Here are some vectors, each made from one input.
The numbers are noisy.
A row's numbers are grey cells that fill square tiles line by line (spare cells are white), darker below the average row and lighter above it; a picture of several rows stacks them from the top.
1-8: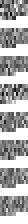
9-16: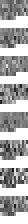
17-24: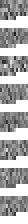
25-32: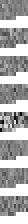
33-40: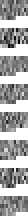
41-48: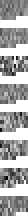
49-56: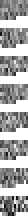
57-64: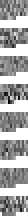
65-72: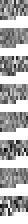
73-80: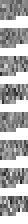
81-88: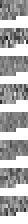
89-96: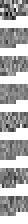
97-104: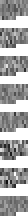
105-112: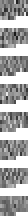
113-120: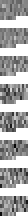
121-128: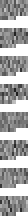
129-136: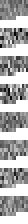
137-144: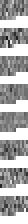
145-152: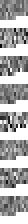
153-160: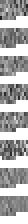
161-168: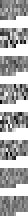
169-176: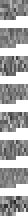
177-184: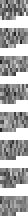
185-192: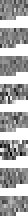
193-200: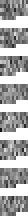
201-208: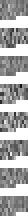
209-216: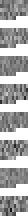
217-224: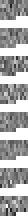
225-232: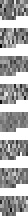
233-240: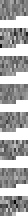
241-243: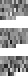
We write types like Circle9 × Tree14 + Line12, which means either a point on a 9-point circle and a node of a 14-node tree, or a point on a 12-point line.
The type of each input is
Bool × (Tree9 + Unit) + Tree19.
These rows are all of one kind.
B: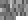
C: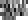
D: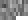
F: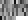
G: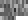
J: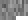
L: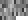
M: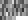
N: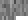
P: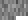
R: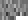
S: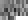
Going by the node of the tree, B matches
F and M.
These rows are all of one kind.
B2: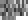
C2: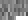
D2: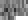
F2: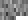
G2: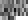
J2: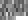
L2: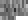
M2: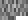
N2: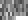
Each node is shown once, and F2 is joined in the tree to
B2.
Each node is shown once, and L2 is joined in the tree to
B2.
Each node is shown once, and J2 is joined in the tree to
G2 and N2.
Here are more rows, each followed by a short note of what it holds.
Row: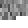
a node of a 19-node tree
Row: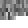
a true/false value
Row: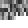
a node of a 19-node tree
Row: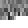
a true/false value
